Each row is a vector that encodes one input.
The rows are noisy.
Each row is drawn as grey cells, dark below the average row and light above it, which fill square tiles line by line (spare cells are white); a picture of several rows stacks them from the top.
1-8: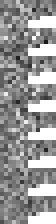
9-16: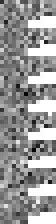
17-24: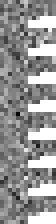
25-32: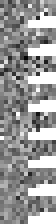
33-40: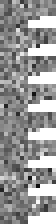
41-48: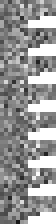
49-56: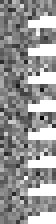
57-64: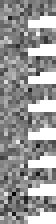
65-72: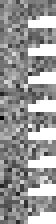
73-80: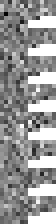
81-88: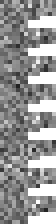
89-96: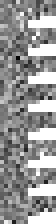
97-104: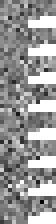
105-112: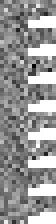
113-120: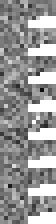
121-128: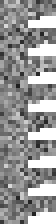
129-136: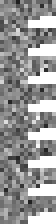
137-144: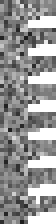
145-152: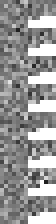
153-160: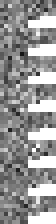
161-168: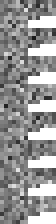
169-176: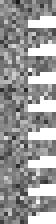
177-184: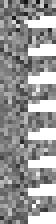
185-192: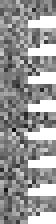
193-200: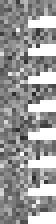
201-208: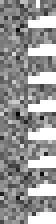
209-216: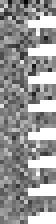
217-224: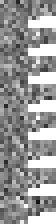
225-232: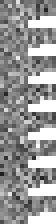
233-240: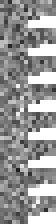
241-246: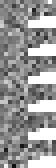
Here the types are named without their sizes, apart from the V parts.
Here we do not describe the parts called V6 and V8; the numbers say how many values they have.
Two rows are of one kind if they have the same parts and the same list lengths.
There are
5 kinds of row.
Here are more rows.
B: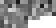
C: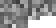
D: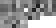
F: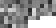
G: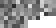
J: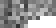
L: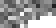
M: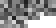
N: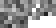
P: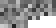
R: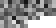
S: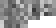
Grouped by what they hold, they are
B, C, F
D, L, P
G, J, S
M, R
N

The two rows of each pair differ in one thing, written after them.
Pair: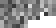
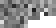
the place on the line
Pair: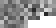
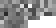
the place on the circle
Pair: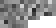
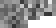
the place on the circle
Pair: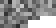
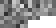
the place on the line
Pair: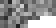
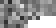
the place on the circle
